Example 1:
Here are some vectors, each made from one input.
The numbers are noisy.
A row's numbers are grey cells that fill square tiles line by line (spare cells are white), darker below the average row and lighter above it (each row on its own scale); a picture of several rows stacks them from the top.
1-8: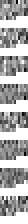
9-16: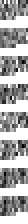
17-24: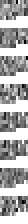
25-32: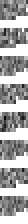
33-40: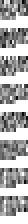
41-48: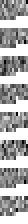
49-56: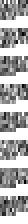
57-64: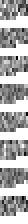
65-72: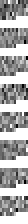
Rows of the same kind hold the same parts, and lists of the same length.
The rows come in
2 kinds.
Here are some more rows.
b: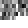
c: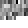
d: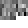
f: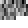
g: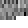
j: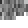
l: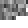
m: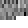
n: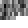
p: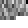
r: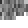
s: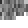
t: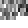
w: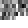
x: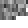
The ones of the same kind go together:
b, c, d, f, g, l, m, n, p, t, w, x
j, r, s

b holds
four true/false values.
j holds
a fixed value.
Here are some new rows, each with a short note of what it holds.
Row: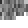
a fixed value
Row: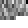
four true/false values
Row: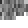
a fixed value
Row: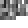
four true/false values
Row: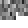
four true/false values
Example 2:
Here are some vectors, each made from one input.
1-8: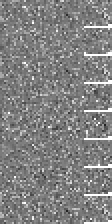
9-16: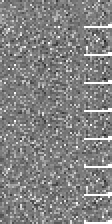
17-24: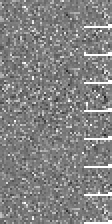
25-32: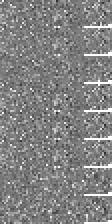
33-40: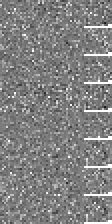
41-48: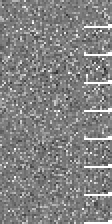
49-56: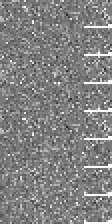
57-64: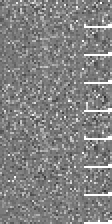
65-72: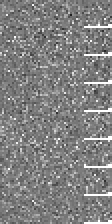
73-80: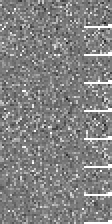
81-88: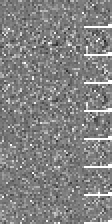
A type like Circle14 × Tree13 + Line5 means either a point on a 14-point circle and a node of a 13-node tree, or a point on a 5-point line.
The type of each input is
Label7.
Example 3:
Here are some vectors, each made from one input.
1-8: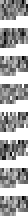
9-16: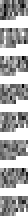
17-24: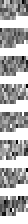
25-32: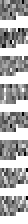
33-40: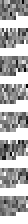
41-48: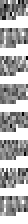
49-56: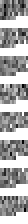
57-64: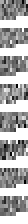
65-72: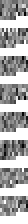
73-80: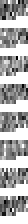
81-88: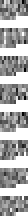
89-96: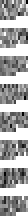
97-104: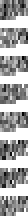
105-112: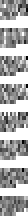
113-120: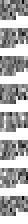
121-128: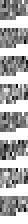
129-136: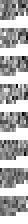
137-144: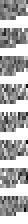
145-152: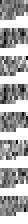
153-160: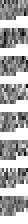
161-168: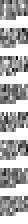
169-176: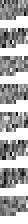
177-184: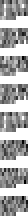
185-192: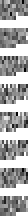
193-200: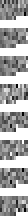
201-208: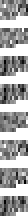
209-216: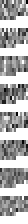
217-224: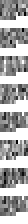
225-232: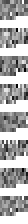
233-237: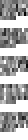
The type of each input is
Bool × Bool × Bool × Bool + Unit.
